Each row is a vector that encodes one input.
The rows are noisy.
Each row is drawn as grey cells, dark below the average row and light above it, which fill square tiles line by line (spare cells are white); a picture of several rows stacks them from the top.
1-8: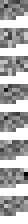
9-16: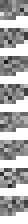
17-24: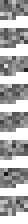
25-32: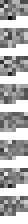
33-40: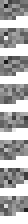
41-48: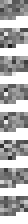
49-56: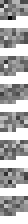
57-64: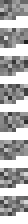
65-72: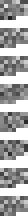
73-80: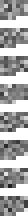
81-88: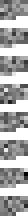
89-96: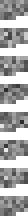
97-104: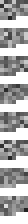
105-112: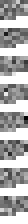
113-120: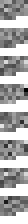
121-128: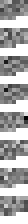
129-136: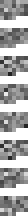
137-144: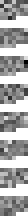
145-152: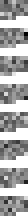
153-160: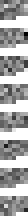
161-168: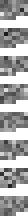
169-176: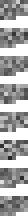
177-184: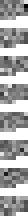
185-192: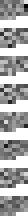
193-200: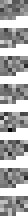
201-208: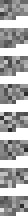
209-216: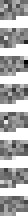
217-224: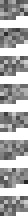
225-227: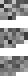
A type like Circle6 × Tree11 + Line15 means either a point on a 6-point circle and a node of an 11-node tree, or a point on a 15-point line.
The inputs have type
Bool × Bool × Bool × Bool + Circle13.
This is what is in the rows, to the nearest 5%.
About 40% of them hold a point on a 13-point circle. The rest hold four true/false values.
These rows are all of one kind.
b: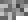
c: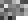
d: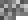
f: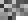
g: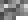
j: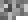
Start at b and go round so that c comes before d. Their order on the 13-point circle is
b, f, c, d, g, j.
